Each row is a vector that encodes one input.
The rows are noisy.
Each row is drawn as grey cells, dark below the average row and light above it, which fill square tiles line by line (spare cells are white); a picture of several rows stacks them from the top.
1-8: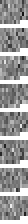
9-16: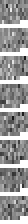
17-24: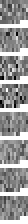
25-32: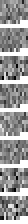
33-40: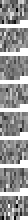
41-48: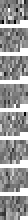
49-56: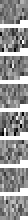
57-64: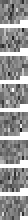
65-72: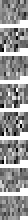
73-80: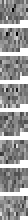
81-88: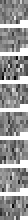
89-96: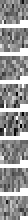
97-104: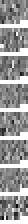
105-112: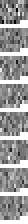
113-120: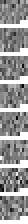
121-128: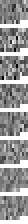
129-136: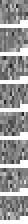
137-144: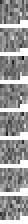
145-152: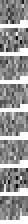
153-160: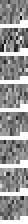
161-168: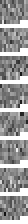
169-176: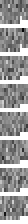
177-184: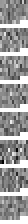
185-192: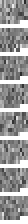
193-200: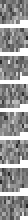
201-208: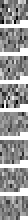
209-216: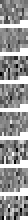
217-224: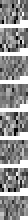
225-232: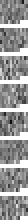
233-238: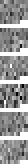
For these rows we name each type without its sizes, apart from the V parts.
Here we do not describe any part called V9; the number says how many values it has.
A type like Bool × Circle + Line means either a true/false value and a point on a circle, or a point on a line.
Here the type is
((Bool × Bool × Bool × Bool × Bool + Unit) × Line + Circle × V9) × V9 × V9.
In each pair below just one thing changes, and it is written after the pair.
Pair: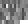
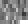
the place on the line
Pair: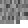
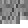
the place on the line
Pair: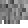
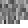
one of the five true/false values
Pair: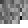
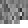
the place on the line
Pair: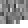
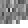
the place on the line
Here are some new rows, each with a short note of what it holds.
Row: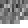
a point on a line, five true/false values and two values of V9
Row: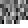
a point on a circle and three values of V9
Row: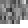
a point on a line, five true/false values and two values of V9
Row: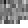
a point on a line, five true/false values and two values of V9
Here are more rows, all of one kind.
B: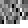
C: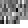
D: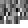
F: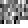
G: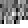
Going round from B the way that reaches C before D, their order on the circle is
B, C, F, G, D.
